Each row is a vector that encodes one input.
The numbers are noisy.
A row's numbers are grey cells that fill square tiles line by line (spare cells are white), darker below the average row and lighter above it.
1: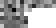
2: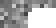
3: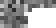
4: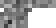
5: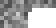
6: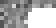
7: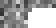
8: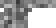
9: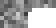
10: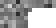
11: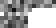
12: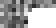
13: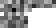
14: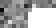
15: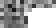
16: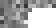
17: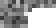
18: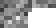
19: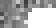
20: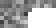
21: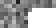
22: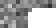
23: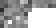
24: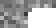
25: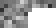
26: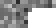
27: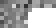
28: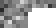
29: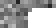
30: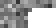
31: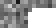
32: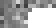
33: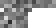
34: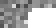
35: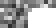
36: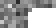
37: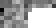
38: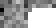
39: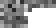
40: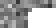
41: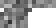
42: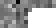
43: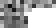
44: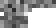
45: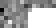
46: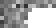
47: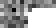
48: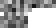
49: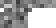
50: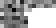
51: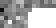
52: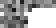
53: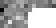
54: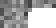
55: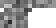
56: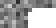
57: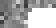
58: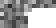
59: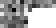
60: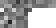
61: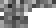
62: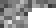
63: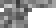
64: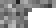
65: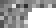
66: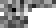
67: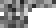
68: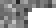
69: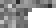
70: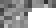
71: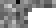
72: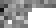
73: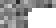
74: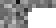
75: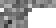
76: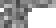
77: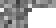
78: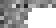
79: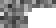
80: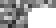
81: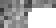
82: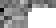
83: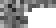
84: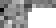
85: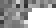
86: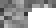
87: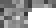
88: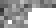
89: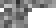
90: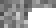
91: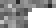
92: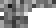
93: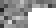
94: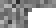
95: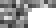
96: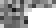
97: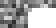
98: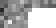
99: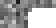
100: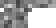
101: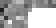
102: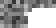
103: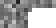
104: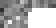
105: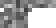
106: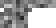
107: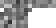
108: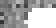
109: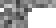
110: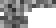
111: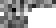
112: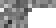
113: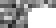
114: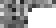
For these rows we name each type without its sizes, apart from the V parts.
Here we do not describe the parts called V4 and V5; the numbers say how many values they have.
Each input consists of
either a value of V4 and a value of V5, or a list of points on a line.
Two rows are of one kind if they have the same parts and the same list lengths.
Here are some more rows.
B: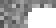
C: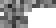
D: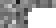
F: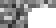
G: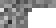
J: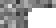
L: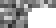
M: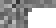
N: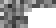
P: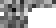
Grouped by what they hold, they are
B
C, N, P
D, G, J, M
F, L

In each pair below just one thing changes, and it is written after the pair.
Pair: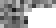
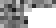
the value of V4
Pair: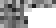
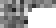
the value of V5
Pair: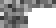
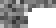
the value of V5
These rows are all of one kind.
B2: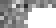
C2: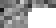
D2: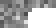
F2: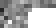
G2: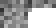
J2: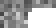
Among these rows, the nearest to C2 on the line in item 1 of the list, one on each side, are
F2 and G2.
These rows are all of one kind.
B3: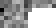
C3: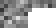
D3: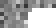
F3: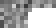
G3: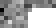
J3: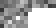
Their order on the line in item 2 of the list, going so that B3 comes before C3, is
B3, G3, D3, F3, J3, C3.
